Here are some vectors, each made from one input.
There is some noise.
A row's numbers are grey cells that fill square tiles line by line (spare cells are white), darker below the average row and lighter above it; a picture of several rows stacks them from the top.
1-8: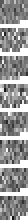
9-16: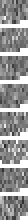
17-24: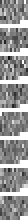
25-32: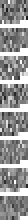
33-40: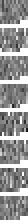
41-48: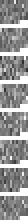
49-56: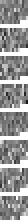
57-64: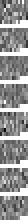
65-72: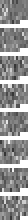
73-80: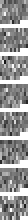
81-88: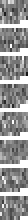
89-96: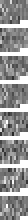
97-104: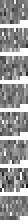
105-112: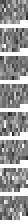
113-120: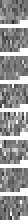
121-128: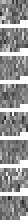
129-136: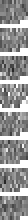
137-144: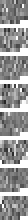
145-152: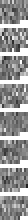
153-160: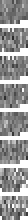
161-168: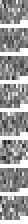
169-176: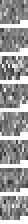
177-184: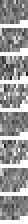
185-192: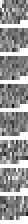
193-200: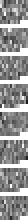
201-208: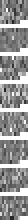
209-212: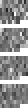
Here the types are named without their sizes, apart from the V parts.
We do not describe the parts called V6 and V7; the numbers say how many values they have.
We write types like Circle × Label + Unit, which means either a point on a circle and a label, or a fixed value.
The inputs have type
Bool × Bool × Bool × (Line + Tree) + V6 × V7.
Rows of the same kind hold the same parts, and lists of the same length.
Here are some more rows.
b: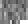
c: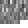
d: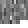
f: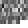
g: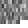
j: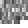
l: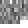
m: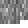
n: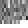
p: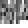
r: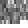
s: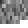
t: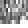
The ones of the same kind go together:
b, c, l
d, f, g, j, m, s, t
n, p, r

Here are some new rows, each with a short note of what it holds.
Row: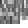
a node of a tree and three true/false values
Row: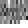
a value of V6 and a value of V7
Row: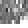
a node of a tree and three true/false values
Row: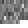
a node of a tree and three true/false values
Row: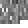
a point on a line and three true/false values
